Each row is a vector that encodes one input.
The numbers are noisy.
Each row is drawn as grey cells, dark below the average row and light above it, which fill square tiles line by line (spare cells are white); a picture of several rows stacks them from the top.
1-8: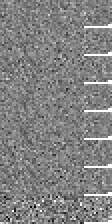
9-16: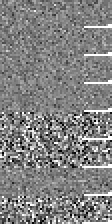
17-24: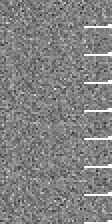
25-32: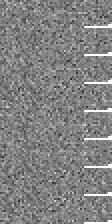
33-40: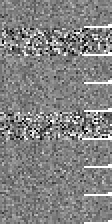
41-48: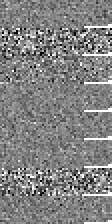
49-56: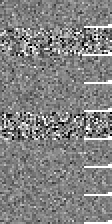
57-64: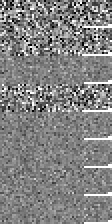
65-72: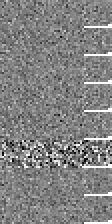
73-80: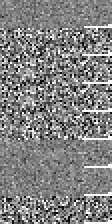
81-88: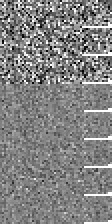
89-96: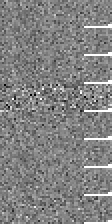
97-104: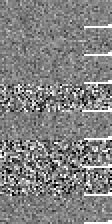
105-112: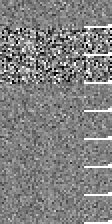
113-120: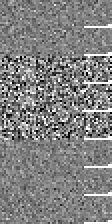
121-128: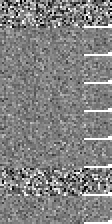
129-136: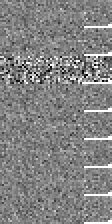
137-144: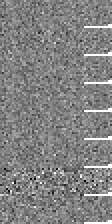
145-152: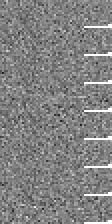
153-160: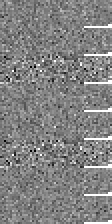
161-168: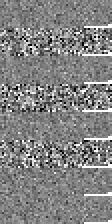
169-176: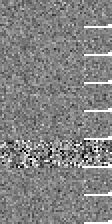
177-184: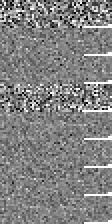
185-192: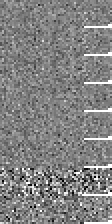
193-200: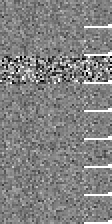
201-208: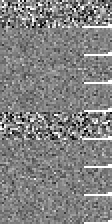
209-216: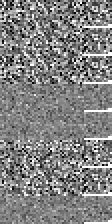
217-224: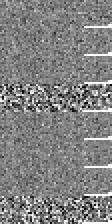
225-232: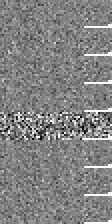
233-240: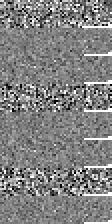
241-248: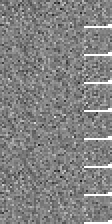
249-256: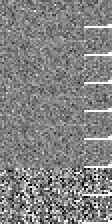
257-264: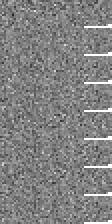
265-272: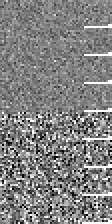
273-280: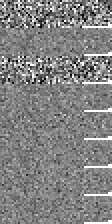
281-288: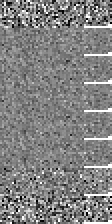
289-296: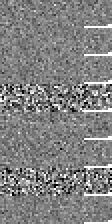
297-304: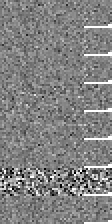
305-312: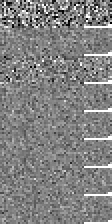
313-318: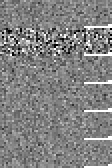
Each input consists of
either a point on a 12-point line, or a list of up to three points on an 11-point line.
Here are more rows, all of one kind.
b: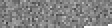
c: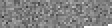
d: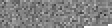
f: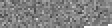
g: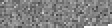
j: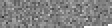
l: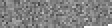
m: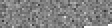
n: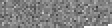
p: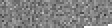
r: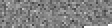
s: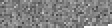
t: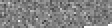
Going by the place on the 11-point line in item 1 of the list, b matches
c, j and l.
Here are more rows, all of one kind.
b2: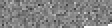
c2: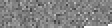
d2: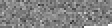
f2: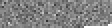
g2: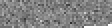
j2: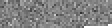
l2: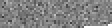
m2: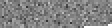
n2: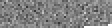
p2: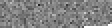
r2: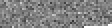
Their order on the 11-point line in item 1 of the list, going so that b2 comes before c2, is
r2, d2, g2, p2, b2, c2, m2, l2, j2, n2, f2.
